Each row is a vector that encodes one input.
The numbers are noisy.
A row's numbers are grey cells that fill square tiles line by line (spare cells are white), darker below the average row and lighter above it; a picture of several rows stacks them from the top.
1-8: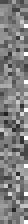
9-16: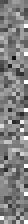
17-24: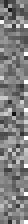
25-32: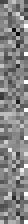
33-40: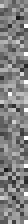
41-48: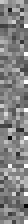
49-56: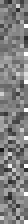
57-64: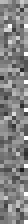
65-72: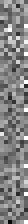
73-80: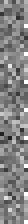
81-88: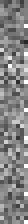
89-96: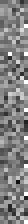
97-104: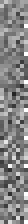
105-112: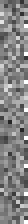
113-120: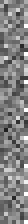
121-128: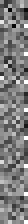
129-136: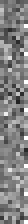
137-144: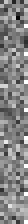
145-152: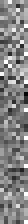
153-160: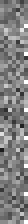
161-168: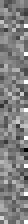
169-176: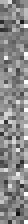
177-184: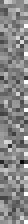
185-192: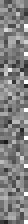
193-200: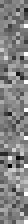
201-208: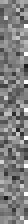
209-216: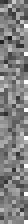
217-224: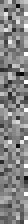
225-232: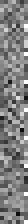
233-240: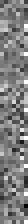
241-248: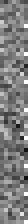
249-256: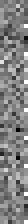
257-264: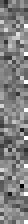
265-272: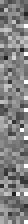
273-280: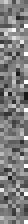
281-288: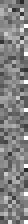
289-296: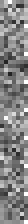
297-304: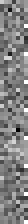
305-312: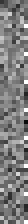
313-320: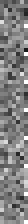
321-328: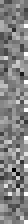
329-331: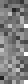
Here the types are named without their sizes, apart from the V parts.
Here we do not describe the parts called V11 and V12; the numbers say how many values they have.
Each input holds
either a fixed value, or a label and a value of V12, or three true/false values and a value of V11.
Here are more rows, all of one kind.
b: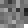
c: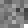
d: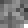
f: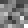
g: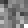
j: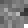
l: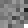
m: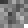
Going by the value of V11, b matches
g and j.
